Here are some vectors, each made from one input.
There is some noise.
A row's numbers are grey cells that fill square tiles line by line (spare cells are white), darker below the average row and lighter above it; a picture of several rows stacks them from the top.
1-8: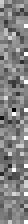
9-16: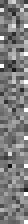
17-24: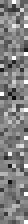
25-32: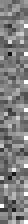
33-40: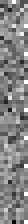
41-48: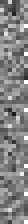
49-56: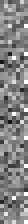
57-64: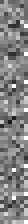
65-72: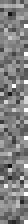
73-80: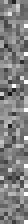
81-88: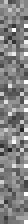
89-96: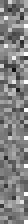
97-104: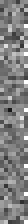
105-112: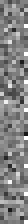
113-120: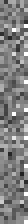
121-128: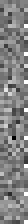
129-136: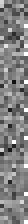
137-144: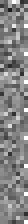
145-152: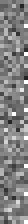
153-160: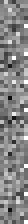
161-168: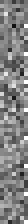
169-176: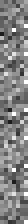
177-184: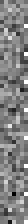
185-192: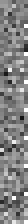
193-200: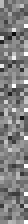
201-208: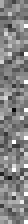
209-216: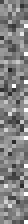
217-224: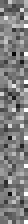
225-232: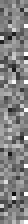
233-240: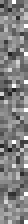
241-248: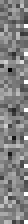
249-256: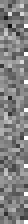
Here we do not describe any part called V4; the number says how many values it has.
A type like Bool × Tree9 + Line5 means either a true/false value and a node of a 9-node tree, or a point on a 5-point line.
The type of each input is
Bool × V4 + Tree18.
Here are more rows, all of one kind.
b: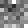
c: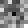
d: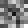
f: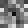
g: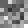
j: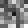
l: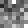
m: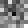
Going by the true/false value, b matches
g and l.
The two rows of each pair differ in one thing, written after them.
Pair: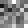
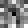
the true/false value
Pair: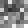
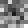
the true/false value
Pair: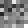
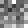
the value of V4
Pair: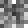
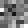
the value of V4
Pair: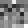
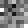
the true/false value
